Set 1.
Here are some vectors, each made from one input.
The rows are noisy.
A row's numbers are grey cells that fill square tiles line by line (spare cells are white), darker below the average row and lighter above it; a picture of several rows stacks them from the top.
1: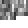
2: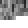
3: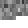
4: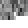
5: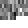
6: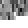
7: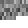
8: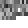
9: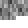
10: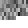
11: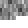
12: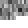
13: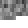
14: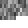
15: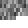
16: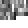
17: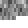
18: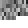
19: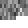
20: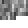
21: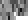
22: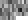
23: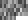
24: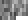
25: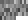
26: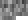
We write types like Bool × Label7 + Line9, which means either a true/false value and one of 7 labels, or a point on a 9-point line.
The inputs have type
Circle5.
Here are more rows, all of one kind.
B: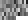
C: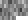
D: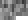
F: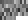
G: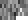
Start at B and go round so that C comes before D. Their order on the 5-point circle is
B, C, F, G, D.
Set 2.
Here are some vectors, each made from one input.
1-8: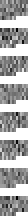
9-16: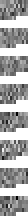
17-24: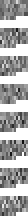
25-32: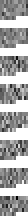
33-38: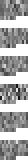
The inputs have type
Line8.
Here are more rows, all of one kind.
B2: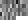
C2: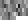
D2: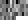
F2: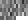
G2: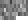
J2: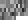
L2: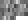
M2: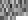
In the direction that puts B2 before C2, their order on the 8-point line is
D2, B2, C2, G2, L2, F2, J2, M2.
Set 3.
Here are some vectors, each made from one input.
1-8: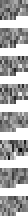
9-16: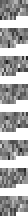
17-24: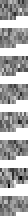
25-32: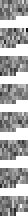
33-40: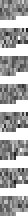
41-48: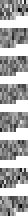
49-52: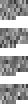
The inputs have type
Circle5.
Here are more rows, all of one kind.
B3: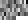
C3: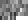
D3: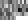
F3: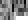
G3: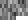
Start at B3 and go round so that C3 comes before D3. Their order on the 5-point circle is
B3, F3, G3, C3, D3.
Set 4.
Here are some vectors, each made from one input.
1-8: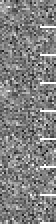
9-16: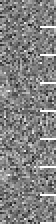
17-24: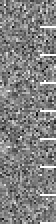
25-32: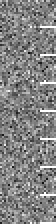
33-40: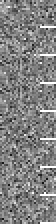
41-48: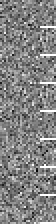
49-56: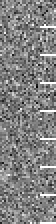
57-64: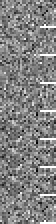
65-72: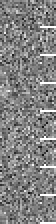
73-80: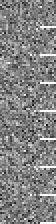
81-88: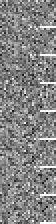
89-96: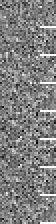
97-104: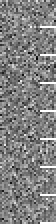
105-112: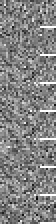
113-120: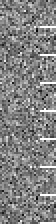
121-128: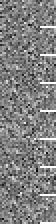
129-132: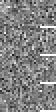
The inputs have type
Circle10.
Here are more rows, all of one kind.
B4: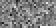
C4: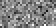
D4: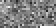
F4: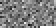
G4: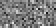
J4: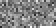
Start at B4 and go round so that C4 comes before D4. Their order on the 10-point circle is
B4, F4, G4, J4, C4, D4.
